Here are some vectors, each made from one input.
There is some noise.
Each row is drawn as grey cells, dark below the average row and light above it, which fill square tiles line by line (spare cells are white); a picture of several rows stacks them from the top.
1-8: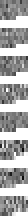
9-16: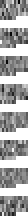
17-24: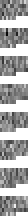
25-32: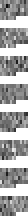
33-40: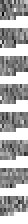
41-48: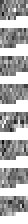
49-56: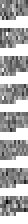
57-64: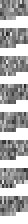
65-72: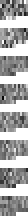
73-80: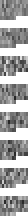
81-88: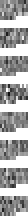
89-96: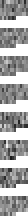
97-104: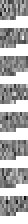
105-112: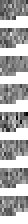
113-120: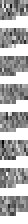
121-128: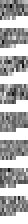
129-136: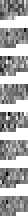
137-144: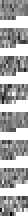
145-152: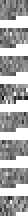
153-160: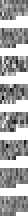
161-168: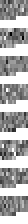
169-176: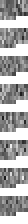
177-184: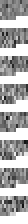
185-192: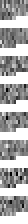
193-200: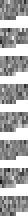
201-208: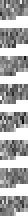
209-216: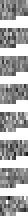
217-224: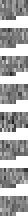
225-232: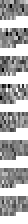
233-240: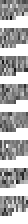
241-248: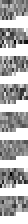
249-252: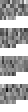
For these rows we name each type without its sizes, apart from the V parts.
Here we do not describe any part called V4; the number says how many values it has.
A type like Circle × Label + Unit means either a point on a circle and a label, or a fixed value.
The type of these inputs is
Bool × Circle × (Line + V4).
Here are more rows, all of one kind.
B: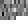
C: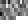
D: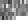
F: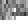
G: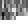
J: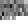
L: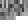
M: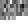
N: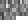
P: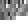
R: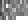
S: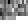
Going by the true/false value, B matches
F, J and M.
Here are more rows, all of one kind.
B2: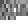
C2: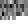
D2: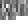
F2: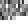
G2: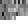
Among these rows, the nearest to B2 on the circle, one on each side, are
D2 and F2.
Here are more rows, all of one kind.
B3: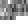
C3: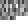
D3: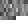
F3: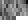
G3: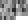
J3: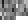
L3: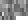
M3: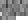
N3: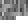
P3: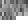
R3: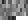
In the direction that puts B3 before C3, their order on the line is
J3, M3, B3, C3, R3, F3, L3, D3, N3, G3, P3.
